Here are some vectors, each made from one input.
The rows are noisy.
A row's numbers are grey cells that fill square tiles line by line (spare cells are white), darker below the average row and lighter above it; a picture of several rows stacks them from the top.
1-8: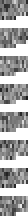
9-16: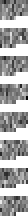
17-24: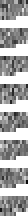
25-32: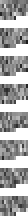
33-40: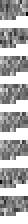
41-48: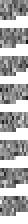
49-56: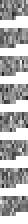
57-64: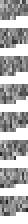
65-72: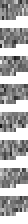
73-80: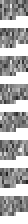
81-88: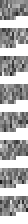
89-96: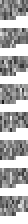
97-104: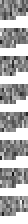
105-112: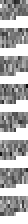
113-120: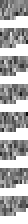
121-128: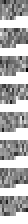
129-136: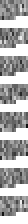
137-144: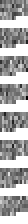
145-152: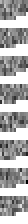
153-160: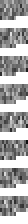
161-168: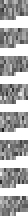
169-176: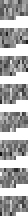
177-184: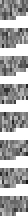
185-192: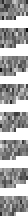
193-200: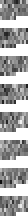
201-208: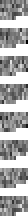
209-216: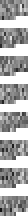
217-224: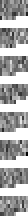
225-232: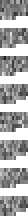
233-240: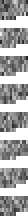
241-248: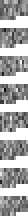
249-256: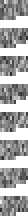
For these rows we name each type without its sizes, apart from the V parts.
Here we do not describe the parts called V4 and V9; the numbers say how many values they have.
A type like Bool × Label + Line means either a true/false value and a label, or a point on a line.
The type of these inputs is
Bool × Tree + (Line + V4) × V9.
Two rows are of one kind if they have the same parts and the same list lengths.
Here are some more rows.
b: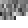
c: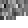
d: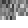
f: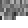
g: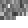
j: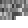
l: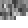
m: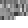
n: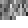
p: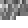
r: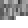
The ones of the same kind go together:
b, l, p
c, f, g, j, m
d, n, r

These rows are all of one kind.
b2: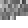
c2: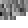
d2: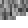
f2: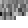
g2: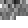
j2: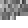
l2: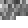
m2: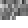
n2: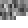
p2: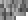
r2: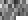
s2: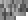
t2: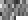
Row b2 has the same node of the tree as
j2, p2 and s2.
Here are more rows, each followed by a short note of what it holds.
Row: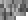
a node of a tree and a true/false value
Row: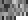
a point on a line and a value of V9
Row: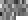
a node of a tree and a true/false value
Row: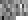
a point on a line and a value of V9
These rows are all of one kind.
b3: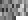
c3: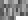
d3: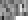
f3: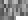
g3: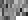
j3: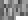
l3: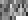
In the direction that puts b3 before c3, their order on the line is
g3, b3, f3, l3, c3, j3, d3.
